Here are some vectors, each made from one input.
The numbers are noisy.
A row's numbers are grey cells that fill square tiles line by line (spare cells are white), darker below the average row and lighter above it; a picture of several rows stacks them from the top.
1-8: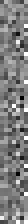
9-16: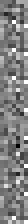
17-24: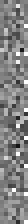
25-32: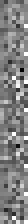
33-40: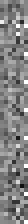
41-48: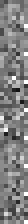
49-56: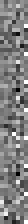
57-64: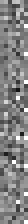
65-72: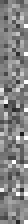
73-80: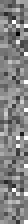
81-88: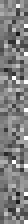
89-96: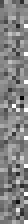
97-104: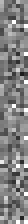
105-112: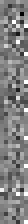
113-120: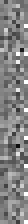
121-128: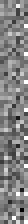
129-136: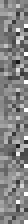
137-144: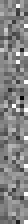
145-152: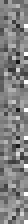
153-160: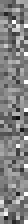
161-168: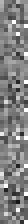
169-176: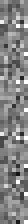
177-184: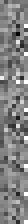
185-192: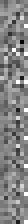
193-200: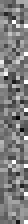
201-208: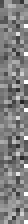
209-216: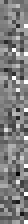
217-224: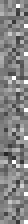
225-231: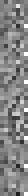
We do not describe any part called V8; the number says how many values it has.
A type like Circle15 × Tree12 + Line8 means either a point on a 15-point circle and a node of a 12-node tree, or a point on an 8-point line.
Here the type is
Bool × V8 + Line5 + List3(Line4).
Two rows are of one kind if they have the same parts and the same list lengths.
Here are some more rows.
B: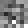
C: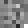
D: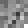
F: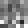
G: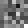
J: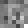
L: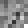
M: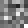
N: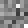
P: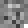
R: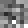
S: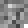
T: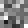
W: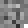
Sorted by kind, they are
B, F, R
C, J, P, W
D, L, N
G, M
S
T

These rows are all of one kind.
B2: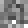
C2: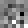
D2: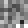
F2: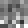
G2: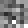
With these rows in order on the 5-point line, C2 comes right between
F2 and G2.
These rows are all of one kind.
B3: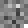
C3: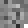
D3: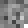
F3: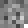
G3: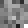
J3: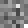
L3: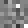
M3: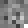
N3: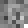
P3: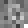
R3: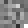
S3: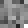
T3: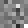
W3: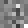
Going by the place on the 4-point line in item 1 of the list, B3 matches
J3, L3, T3 and W3.
